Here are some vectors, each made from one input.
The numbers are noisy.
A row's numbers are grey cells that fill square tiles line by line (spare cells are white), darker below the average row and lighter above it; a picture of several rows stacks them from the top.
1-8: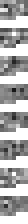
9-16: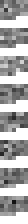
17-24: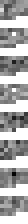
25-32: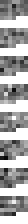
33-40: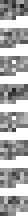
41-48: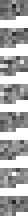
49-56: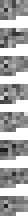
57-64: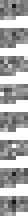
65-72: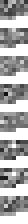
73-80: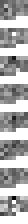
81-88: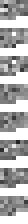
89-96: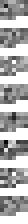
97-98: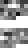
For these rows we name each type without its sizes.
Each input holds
a point on a line and a true/false value.
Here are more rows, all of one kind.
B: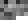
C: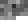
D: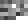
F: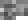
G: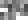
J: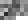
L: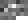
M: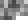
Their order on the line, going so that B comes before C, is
D, L, B, J, C, M, G, F.
